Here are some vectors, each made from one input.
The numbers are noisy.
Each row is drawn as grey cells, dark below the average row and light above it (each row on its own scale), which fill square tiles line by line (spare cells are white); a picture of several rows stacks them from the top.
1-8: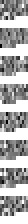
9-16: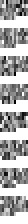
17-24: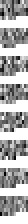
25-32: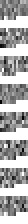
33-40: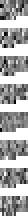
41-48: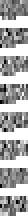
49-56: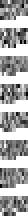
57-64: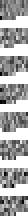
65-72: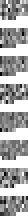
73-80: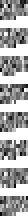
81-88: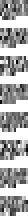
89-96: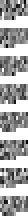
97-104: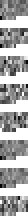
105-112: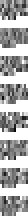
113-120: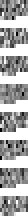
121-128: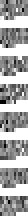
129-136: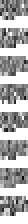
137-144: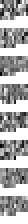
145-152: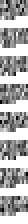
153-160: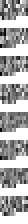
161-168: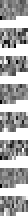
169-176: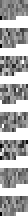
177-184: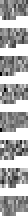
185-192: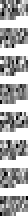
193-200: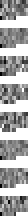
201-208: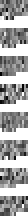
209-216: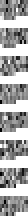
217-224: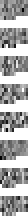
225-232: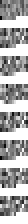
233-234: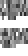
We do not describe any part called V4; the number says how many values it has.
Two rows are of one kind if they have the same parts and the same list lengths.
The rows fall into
3 kinds.
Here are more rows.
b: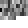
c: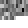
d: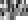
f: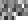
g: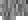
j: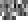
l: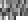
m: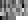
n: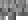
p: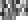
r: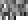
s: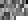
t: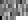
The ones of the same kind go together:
b, d, l, n, p, r
c, f, g, j
m, s, t

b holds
one of 10 labels and a value of V4.
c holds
a point on a 6-point circle and a value of V4.
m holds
a node of an 11-node tree.
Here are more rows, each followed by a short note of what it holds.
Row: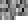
a point on a 6-point circle and a value of V4
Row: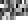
one of 10 labels and a value of V4
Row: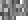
one of 10 labels and a value of V4
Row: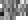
one of 10 labels and a value of V4
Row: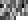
a node of an 11-node tree
